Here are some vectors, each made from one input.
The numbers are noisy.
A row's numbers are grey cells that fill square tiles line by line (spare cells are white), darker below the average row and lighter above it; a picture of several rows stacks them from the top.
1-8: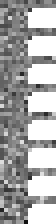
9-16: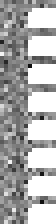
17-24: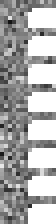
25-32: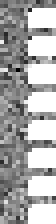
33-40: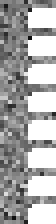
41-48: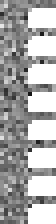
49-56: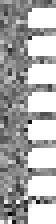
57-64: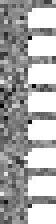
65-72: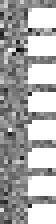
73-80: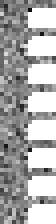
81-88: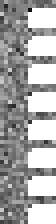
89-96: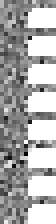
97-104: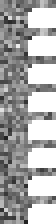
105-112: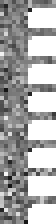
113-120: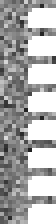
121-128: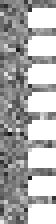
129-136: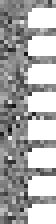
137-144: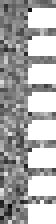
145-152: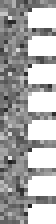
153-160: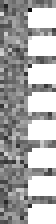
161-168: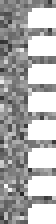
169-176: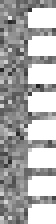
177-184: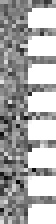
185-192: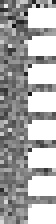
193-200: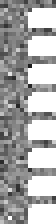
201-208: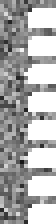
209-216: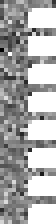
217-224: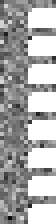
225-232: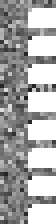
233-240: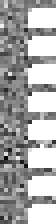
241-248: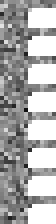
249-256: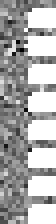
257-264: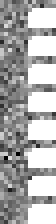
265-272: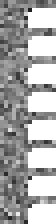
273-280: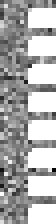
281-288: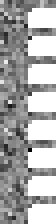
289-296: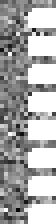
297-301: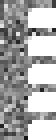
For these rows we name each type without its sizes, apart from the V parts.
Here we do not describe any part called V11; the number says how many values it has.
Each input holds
a point on a line, together with either a label, six true/false values and a value of V11, or a point on a line.
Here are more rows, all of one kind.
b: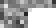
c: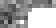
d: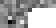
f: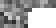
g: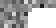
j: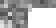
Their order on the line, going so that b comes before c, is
g, b, j, c, d, f.
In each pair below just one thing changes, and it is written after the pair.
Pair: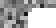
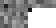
the place on the line
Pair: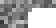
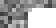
the place on the line
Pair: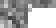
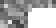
the place on the line
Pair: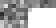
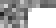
one of the six true/false values
